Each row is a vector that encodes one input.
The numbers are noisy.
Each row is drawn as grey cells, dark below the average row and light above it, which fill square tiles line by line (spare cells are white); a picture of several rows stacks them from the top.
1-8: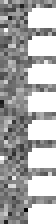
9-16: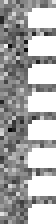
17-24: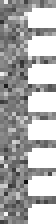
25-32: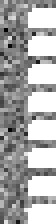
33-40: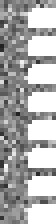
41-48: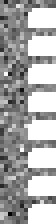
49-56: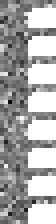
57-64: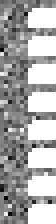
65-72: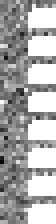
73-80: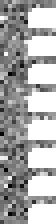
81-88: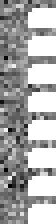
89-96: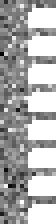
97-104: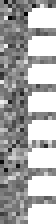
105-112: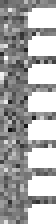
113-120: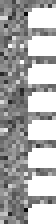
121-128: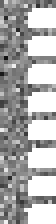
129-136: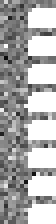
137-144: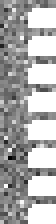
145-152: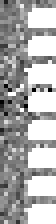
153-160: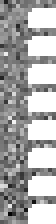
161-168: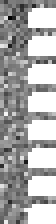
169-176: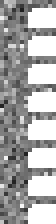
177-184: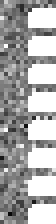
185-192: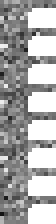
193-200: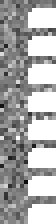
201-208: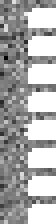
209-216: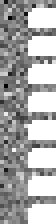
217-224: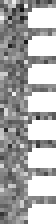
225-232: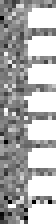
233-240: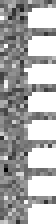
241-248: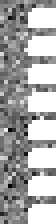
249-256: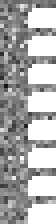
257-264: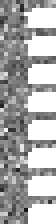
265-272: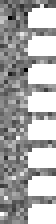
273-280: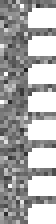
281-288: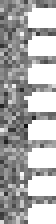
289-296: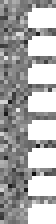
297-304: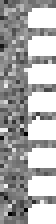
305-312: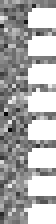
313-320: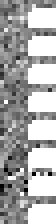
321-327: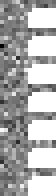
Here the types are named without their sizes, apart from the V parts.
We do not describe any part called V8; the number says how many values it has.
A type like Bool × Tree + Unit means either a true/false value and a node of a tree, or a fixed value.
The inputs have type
List(Bool × V8).
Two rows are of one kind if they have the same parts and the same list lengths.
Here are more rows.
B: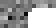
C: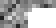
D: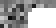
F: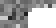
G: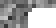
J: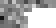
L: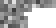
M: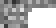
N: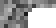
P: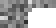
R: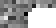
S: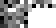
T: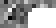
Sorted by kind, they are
B, D, F, G, N, P, R, T
C, J, L, M
S

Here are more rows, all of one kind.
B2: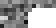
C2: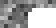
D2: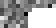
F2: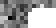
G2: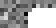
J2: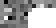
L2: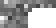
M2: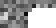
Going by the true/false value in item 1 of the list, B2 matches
F2 and L2.
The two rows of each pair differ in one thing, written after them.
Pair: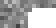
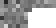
the value of V8 in item 1 of the list
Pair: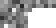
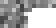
the value of V8 in item 2 of the list
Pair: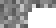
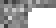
the value of V8 in item 1 of the list
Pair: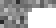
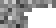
the true/false value in item 1 of the list
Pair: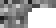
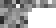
the true/false value in item 1 of the list
